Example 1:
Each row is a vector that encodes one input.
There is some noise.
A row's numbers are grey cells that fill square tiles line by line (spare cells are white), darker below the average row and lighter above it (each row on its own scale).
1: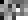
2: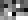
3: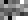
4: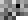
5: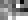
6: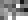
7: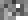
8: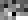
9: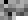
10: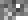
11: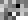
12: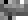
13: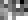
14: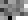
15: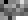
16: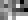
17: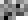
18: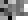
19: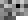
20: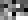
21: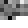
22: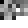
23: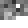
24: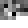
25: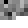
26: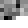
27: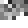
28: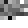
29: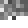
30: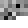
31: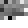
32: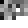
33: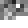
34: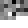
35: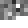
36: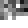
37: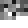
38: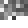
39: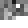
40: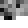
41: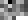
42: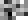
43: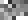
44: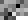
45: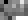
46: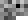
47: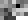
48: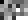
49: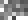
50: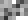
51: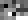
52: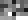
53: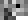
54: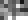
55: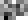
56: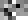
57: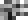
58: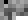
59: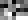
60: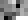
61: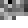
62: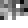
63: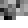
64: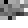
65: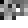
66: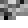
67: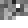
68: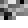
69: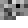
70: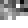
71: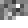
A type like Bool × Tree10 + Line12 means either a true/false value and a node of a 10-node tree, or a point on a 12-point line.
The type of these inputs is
List2(Line6).
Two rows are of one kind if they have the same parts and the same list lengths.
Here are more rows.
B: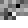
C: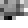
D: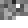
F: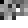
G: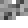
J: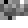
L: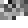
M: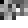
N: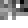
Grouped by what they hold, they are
B, C, G, J
D, L, N
F, M

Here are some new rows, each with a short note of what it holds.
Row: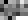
a list of two items
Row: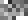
a list of one item
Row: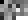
the empty list
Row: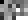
the empty list
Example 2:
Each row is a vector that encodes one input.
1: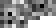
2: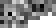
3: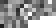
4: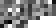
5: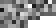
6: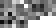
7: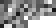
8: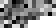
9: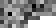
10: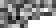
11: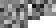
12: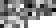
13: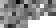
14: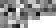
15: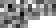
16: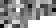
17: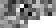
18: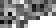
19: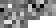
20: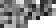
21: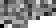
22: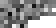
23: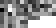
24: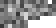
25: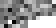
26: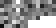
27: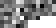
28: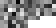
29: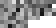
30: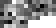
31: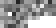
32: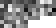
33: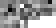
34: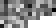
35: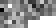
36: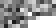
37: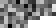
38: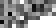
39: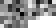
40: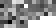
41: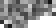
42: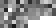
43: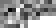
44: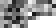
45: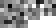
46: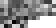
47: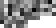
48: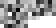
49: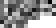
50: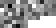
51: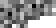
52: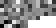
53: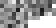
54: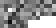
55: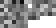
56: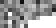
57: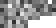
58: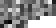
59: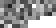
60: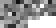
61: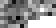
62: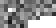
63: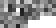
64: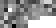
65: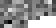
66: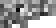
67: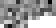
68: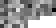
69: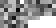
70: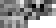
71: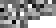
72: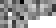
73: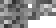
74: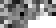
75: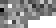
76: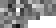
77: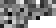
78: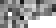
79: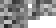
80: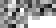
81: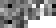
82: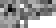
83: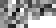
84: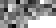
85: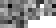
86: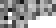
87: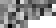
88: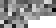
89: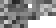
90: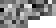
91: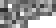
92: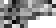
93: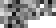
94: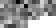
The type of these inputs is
Bool × Tree11.
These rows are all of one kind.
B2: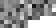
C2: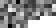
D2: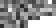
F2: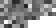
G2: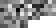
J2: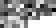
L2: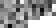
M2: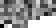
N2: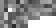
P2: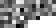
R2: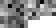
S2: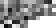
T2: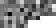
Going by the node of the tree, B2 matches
D2, F2 and G2.
